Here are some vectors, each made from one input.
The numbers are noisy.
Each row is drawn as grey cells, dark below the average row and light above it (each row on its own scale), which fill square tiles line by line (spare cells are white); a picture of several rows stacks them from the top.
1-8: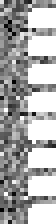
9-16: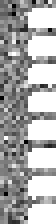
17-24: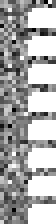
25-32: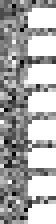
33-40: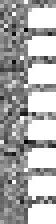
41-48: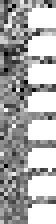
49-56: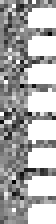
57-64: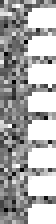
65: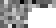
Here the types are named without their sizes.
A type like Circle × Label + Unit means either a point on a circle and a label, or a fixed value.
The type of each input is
(Bool × Bool × Bool × Bool + Unit) × Circle.
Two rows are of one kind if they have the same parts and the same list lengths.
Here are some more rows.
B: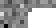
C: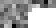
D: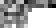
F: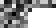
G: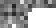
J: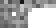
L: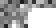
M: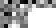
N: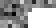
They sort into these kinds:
B, D, F, G, J, L, M, N
C

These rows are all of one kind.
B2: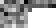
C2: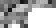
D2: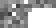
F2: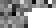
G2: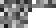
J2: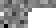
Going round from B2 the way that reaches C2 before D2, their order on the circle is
B2, G2, J2, C2, D2, F2.
